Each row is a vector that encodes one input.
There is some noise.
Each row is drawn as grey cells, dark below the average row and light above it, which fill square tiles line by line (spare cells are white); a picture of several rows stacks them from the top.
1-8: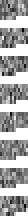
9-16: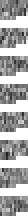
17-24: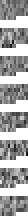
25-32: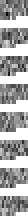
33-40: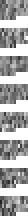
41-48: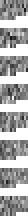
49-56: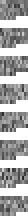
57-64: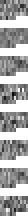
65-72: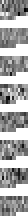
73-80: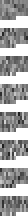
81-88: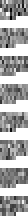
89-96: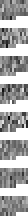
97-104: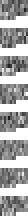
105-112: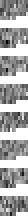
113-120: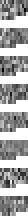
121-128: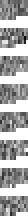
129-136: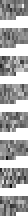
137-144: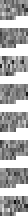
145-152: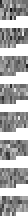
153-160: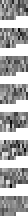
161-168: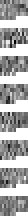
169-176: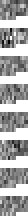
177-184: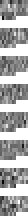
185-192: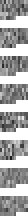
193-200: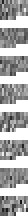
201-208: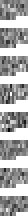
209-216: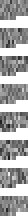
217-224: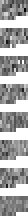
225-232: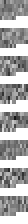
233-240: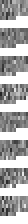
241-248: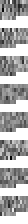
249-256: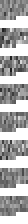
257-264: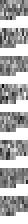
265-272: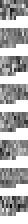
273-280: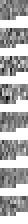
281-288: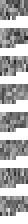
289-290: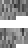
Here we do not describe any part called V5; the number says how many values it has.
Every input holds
a point on a 10-point line, together with either a fixed value, or a true/false value and a value of V5.
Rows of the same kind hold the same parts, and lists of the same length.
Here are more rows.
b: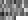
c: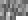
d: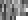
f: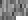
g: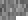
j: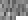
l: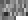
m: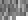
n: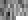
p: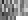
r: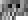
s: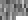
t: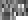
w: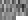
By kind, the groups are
b, c, f, j, m, n, p, r, s, w
d, g, l, t

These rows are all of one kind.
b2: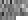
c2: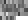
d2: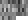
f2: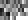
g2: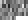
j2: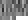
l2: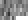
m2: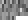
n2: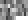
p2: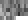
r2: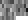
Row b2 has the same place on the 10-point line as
d2, n2 and p2.
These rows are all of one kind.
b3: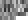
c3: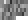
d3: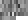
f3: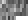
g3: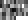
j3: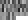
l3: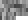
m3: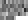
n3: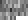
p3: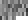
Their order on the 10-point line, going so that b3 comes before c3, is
g3, n3, b3, m3, j3, p3, l3, d3, c3, f3.
